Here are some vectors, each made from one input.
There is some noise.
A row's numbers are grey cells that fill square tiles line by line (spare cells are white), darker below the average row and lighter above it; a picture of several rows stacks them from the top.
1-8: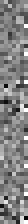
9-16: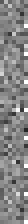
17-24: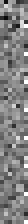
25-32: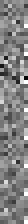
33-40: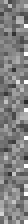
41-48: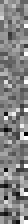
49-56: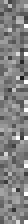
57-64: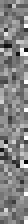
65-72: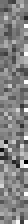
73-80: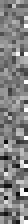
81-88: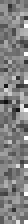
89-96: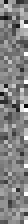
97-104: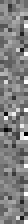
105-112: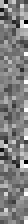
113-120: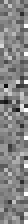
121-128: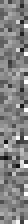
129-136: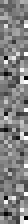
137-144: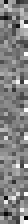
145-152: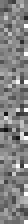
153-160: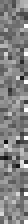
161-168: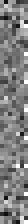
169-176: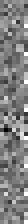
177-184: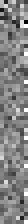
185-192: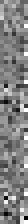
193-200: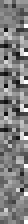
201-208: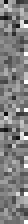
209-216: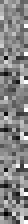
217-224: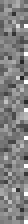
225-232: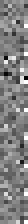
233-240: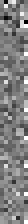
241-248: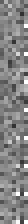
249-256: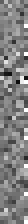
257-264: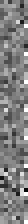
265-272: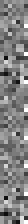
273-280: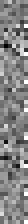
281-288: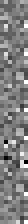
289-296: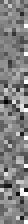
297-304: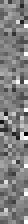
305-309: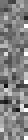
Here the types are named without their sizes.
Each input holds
either a label, or a node of a tree.
